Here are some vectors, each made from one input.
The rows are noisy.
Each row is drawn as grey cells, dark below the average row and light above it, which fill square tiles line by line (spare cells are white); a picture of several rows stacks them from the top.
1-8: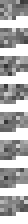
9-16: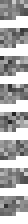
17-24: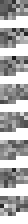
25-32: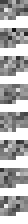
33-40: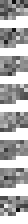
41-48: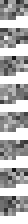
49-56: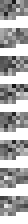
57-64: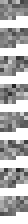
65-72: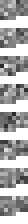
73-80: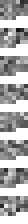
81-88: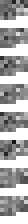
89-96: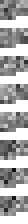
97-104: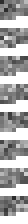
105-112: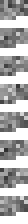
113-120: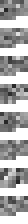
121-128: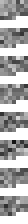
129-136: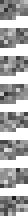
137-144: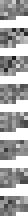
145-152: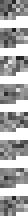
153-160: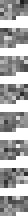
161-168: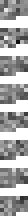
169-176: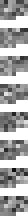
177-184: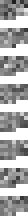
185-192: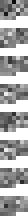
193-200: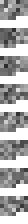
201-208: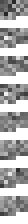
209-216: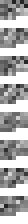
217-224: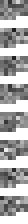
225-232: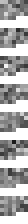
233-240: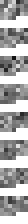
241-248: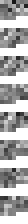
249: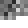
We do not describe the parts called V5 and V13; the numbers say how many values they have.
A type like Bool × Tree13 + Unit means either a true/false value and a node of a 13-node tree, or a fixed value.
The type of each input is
Line10 × (Line10 + V13) × V5.
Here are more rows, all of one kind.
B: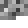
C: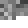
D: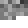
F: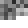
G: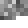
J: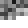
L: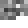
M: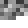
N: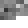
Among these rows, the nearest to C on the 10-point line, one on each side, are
D and L.
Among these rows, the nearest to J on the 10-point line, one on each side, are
F and G.
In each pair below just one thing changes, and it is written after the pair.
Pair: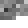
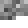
the value of V13
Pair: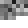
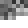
the value of V13
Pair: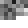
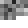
the place on the 10-point line
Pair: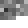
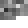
the place on the 10-point line
